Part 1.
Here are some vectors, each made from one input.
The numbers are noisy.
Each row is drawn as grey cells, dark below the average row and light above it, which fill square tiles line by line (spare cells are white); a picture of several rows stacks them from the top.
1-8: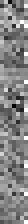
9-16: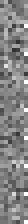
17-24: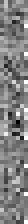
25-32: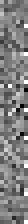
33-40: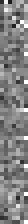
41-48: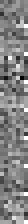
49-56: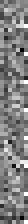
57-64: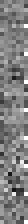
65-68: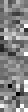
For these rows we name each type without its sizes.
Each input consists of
a point on a line and a true/false value.
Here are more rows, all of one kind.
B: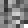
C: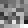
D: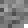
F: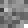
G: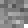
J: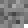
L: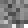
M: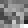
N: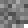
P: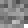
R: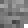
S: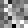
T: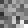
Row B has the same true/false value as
G, P and S.
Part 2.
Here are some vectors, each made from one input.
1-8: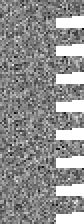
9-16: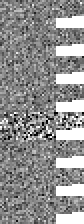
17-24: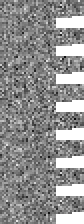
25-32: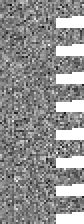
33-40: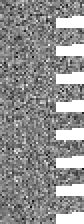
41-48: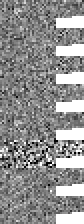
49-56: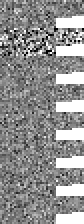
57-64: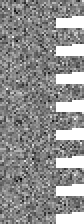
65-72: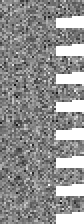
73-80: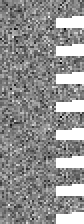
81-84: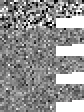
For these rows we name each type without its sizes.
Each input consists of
a list of points on a line.
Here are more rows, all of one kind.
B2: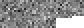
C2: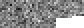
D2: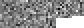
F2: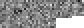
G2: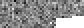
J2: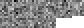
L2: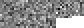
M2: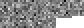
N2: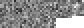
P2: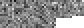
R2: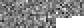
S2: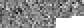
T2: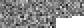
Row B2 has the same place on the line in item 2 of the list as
M2 and R2.
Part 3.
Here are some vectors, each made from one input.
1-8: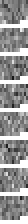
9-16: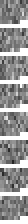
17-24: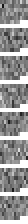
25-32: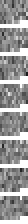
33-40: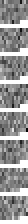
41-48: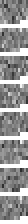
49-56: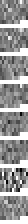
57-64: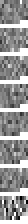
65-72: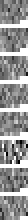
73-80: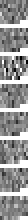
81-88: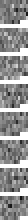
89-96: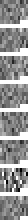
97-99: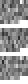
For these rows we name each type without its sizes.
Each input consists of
either a point on a circle and a true/false value, or a fixed value.
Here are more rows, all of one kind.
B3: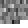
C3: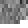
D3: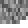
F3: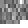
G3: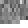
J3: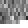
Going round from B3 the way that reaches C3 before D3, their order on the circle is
B3, J3, C3, D3, G3, F3.
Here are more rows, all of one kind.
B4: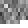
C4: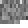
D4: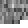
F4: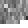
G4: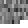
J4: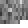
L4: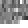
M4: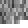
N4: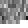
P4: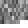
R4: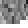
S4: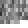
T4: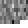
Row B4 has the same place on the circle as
F4 and P4.
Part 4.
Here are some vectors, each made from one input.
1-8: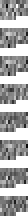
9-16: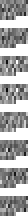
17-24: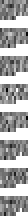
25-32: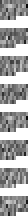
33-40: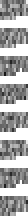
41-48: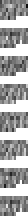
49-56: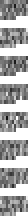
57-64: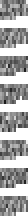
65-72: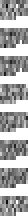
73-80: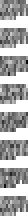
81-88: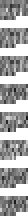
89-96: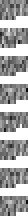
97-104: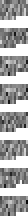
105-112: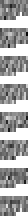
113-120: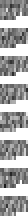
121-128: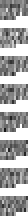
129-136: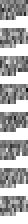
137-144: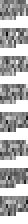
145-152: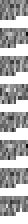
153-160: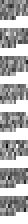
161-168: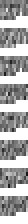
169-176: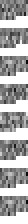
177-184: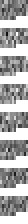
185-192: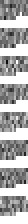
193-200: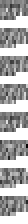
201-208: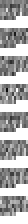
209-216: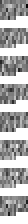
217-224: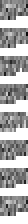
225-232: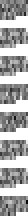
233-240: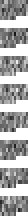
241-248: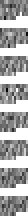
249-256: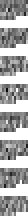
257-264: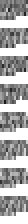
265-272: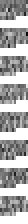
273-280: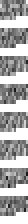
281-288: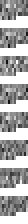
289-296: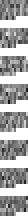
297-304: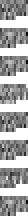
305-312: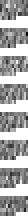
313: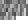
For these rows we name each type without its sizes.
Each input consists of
either a point on a line, or three true/false values.
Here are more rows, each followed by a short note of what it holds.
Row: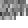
a point on a line
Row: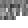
three true/false values
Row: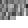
a point on a line
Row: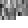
a point on a line
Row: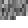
three true/false values
